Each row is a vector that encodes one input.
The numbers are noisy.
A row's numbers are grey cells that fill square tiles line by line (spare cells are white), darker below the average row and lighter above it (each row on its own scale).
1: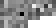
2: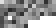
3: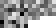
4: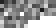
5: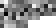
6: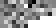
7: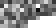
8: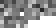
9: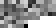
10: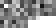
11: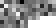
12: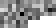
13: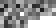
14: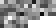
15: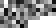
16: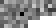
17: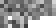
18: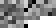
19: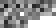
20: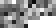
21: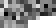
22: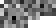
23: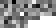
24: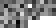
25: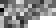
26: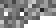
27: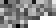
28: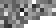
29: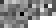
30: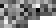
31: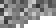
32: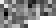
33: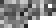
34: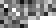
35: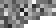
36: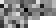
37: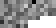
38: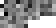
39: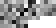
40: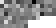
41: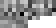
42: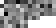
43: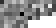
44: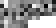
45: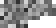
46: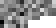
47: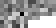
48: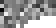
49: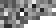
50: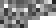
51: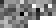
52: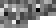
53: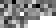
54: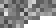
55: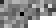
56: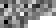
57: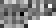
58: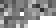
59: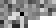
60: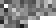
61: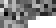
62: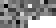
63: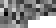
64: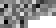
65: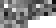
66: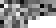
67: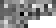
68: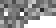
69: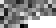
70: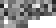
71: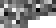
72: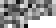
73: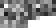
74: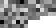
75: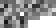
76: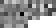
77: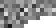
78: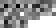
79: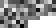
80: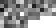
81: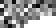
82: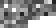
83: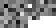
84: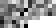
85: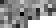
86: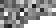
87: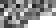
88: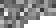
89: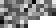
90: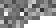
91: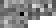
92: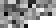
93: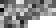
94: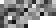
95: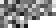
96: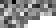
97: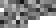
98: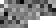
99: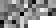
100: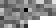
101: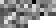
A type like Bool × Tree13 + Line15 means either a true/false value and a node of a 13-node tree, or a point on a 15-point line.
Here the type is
Line6 + List2(Line7).
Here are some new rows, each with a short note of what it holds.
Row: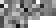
a list of two items
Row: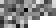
a list of two items
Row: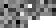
the empty list
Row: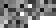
the empty list
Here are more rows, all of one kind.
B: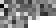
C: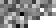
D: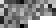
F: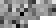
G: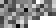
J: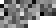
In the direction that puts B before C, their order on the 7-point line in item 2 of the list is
B, F, G, D, J, C.
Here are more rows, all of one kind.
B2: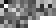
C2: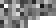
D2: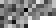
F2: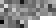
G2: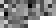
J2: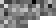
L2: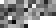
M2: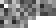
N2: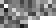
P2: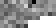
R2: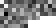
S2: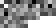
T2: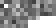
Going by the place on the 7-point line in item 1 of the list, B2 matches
G2, J2, R2 and S2.
